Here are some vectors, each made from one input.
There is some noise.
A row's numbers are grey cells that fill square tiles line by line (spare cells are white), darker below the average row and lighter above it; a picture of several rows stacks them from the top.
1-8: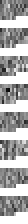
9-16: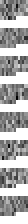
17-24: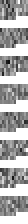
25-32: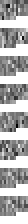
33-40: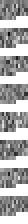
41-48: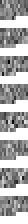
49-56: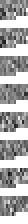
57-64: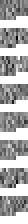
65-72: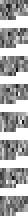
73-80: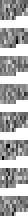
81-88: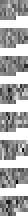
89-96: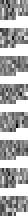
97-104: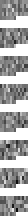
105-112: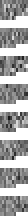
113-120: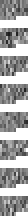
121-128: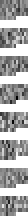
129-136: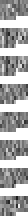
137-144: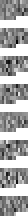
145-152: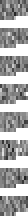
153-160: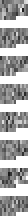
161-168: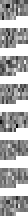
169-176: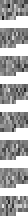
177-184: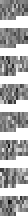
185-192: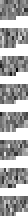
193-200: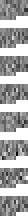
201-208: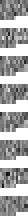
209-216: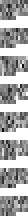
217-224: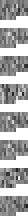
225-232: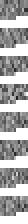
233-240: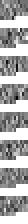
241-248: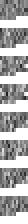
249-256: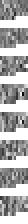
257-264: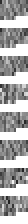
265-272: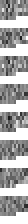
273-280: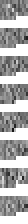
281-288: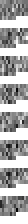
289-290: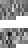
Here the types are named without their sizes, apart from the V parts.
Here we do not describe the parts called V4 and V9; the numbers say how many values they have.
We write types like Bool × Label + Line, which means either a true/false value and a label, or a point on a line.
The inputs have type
Bool × V4 + Circle × Tree + V9.
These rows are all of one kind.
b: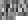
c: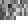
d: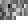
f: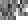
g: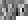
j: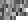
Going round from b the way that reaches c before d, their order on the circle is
b, g, j, f, c, d.
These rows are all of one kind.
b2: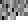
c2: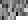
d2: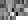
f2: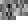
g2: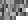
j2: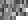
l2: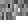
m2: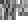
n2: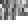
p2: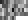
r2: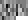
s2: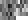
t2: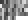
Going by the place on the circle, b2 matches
c2, g2, j2 and p2.
